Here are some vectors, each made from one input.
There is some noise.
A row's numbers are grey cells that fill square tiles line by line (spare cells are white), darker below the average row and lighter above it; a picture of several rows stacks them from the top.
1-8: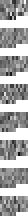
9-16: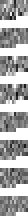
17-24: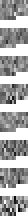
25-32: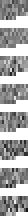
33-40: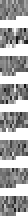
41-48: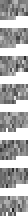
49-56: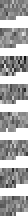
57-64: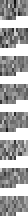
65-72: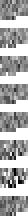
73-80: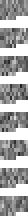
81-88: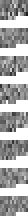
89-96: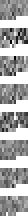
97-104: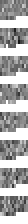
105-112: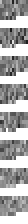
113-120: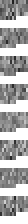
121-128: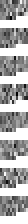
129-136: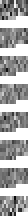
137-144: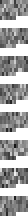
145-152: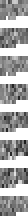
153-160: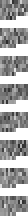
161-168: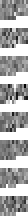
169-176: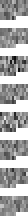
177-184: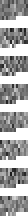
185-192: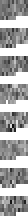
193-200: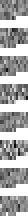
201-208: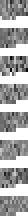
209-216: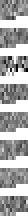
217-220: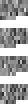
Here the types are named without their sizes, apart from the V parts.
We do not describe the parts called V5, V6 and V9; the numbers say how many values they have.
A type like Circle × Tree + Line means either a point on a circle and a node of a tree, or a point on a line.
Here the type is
(List(Line) + Tree) × V5 + V6 × V9.
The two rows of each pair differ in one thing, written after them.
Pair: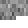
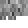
the place on the line in item 1 of the list
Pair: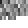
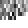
the value of V5
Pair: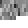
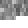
the place on the line in item 2 of the list
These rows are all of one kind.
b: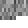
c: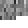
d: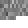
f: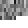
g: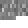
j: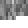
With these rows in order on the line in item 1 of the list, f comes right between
c and j.
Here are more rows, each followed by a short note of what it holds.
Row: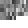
a node of a tree and a value of V5
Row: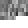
a value of V5, together with a list of two items
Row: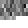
a value of V6 and a value of V9
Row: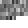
a node of a tree and a value of V5
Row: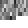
a value of V5, together with a list of one item
